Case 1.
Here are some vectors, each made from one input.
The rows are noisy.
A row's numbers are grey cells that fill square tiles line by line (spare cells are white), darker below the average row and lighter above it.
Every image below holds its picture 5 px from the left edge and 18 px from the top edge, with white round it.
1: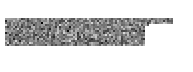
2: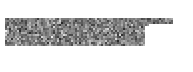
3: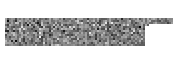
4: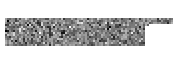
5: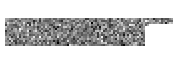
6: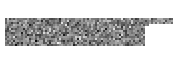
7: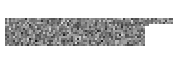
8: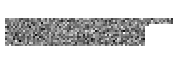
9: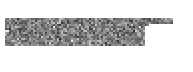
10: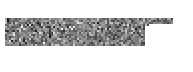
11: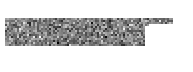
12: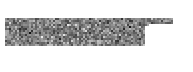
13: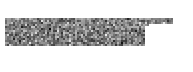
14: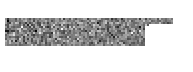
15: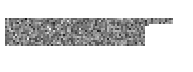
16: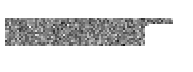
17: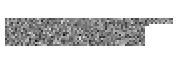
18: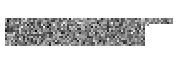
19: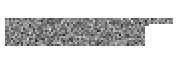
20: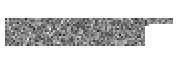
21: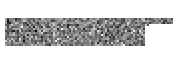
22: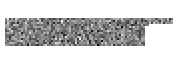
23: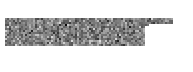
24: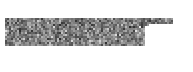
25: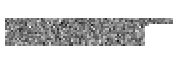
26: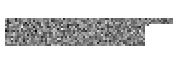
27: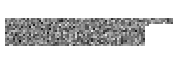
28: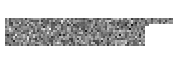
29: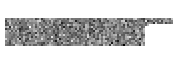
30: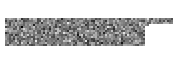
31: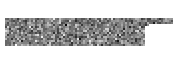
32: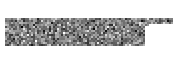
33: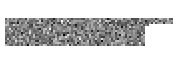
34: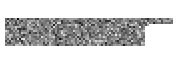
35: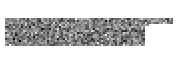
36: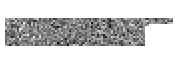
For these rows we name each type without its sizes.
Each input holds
a label.
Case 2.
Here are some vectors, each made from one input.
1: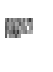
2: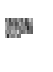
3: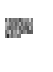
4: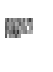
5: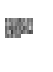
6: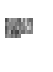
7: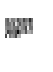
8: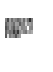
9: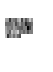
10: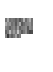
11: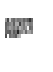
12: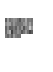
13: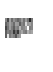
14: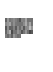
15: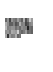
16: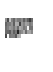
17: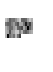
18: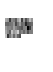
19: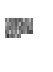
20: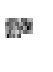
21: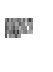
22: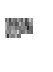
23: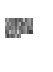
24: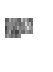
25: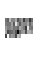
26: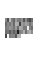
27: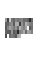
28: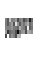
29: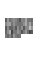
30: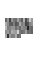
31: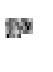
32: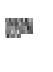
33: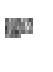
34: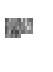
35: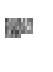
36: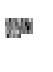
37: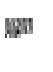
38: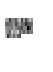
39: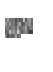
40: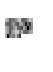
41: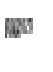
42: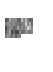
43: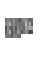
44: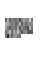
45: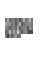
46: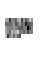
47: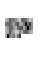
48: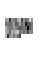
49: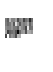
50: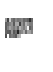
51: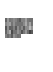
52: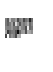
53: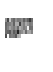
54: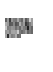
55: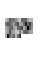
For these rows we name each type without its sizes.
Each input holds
a point on a line.
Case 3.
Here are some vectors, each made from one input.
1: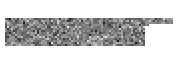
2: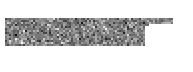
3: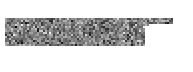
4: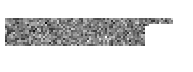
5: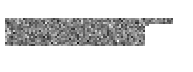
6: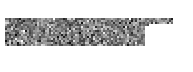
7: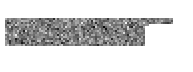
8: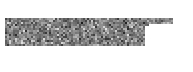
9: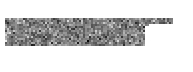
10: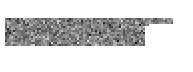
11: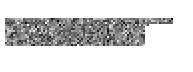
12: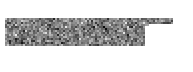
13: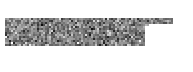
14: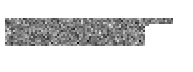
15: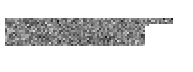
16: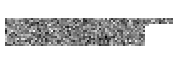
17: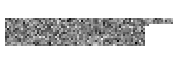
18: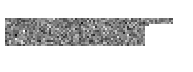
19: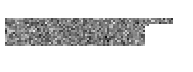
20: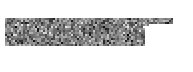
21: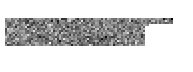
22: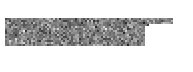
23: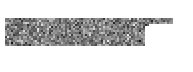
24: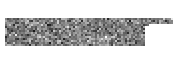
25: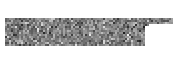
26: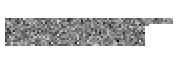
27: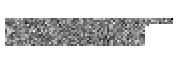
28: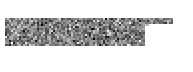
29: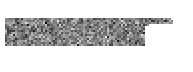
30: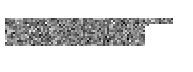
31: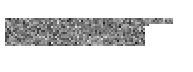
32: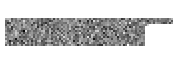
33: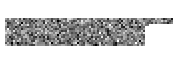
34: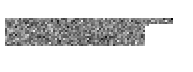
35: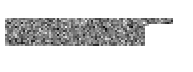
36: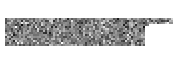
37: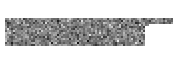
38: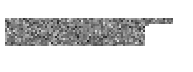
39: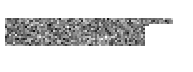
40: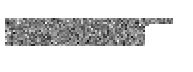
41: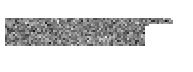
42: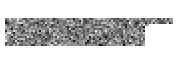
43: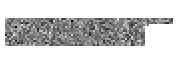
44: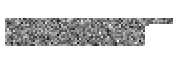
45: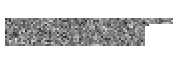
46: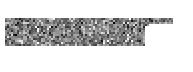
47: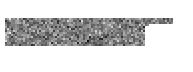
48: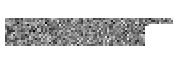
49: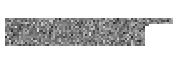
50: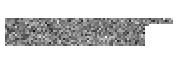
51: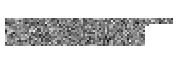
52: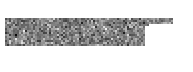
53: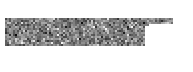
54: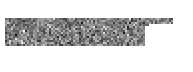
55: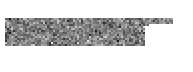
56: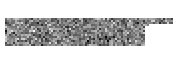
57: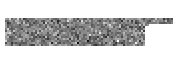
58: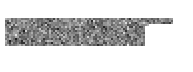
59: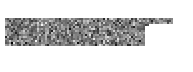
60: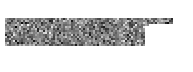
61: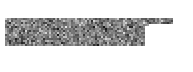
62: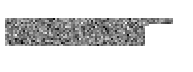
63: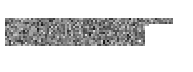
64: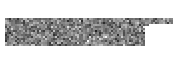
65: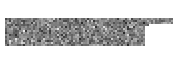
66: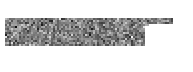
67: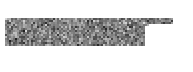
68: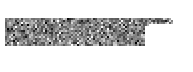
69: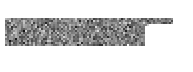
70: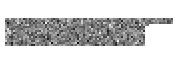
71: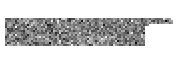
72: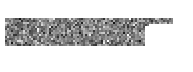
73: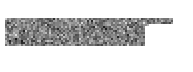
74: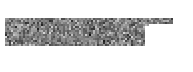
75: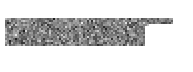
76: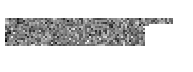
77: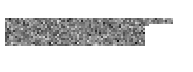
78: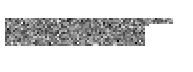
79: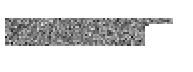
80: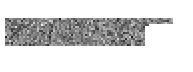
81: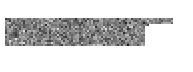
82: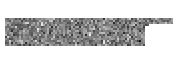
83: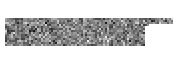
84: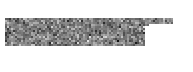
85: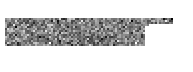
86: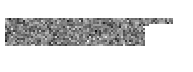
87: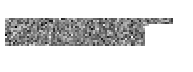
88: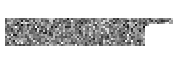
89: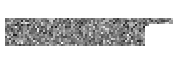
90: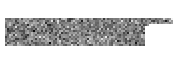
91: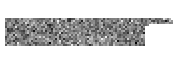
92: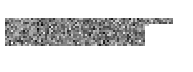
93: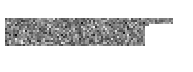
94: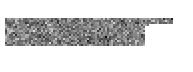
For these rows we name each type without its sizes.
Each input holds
three true/false values.
